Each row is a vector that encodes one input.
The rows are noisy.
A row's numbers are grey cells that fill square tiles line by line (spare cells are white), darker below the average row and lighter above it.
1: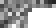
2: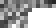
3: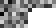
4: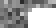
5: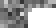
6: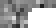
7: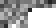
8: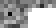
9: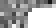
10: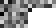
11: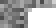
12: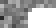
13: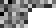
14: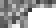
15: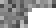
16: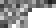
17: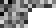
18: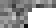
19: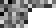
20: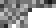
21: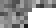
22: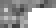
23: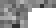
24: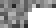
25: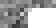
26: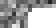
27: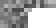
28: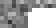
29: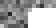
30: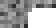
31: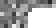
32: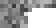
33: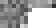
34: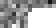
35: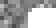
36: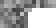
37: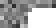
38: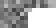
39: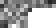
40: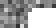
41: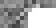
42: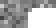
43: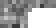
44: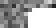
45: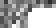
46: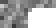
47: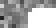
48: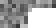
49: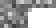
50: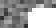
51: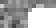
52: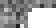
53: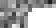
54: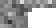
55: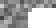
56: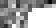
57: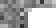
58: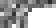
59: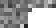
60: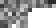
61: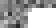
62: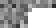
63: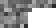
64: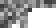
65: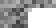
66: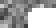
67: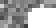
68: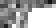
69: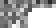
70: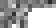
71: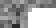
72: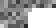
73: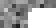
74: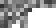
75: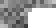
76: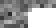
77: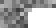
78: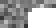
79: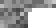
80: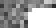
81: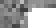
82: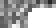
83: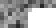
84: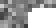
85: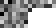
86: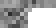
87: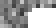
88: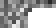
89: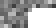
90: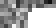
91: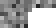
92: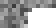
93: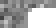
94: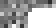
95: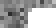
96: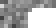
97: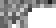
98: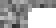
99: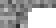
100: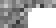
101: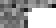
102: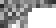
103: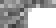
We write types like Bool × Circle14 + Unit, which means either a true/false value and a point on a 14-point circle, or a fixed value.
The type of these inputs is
List2(Line4 + Line5).
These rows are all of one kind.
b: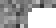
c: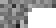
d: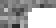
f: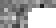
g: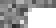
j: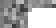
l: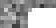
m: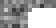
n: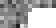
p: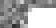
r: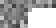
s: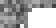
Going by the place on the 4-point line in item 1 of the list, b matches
d, f, m and s.
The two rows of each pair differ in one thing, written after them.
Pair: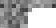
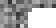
the place on the 4-point line in item 1 of the list
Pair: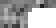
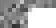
the place on the 4-point line in item 1 of the list
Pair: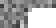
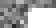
the place on the 4-point line in item 2 of the list
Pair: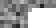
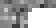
the place on the 4-point line in item 1 of the list
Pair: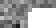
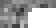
the place on the 4-point line in item 1 of the list
